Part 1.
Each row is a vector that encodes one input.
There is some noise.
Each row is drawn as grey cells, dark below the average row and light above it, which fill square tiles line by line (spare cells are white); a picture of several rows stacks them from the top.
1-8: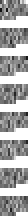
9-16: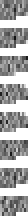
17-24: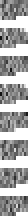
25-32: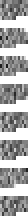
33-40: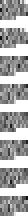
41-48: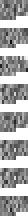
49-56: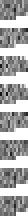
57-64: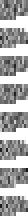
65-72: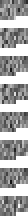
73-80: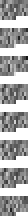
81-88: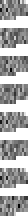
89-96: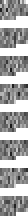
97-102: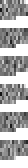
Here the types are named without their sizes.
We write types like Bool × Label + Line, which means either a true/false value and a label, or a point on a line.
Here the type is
Label.
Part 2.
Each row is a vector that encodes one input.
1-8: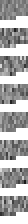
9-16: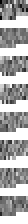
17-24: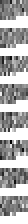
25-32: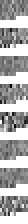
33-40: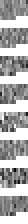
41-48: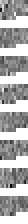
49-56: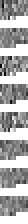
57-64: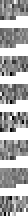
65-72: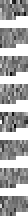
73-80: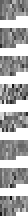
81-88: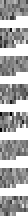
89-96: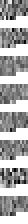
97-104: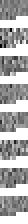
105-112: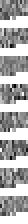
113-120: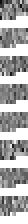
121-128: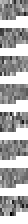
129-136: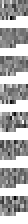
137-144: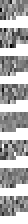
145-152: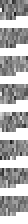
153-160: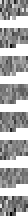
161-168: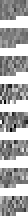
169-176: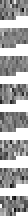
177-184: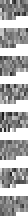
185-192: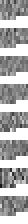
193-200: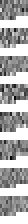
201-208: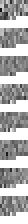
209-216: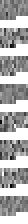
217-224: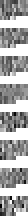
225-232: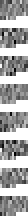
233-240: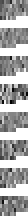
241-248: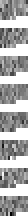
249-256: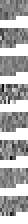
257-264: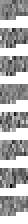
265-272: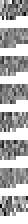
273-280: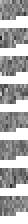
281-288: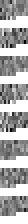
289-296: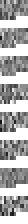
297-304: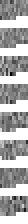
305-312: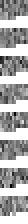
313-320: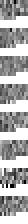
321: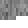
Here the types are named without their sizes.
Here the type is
Bool × Bool × Bool.
